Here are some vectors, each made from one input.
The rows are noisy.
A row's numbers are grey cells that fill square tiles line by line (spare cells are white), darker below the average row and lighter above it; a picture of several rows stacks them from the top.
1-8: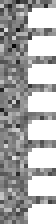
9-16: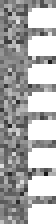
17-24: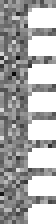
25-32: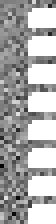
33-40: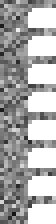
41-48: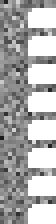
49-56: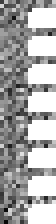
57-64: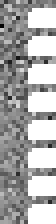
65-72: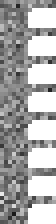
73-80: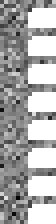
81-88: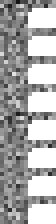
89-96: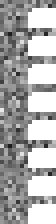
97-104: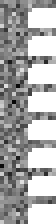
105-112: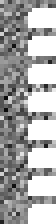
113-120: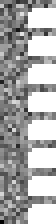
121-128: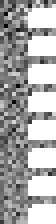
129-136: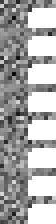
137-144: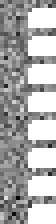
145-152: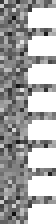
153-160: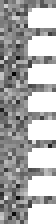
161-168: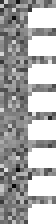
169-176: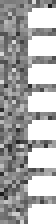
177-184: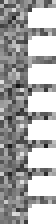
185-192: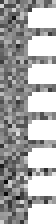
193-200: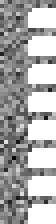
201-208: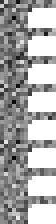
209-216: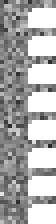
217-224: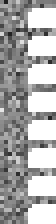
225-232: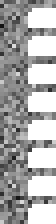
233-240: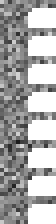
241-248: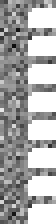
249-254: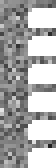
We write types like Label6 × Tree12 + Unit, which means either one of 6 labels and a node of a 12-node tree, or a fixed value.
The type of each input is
Bool × Line6 + List2(Line9).
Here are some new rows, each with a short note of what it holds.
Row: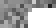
a list of one item
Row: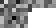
a point on a 6-point line and a true/false value
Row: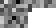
a point on a 6-point line and a true/false value
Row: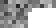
a list of two items
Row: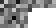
a point on a 6-point line and a true/false value
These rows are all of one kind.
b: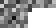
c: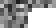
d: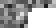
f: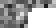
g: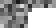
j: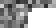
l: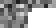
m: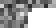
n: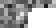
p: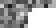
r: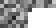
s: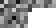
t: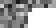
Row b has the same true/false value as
r and s.
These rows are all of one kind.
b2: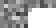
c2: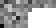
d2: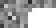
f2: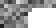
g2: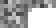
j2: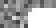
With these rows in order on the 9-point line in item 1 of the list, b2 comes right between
g2 and j2.
